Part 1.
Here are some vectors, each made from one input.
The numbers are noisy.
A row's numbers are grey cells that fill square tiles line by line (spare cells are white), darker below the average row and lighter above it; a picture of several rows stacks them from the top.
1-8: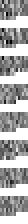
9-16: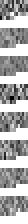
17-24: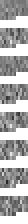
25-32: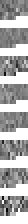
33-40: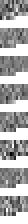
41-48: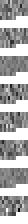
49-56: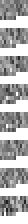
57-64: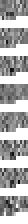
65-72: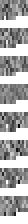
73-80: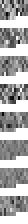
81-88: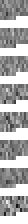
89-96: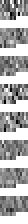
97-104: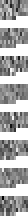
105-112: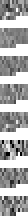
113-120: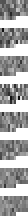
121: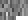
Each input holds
a node of a 7-node tree.
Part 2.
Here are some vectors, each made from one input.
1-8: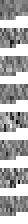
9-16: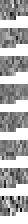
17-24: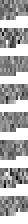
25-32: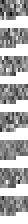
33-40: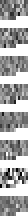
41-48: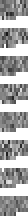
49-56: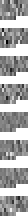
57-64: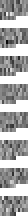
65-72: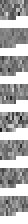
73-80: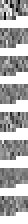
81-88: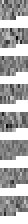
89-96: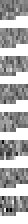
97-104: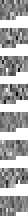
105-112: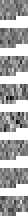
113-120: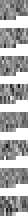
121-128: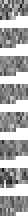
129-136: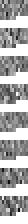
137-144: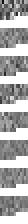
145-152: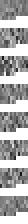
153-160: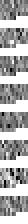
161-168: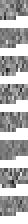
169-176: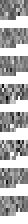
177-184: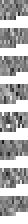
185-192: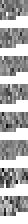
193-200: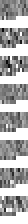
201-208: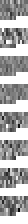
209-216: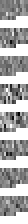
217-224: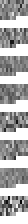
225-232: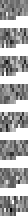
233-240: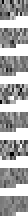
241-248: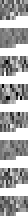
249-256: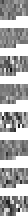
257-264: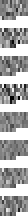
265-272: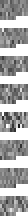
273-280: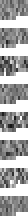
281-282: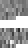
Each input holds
a node of a 7-node tree.
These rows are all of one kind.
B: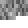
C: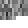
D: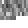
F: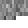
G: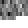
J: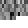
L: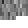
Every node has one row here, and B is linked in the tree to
D and J.
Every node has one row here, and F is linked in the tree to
C.
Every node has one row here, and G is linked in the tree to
J and L.
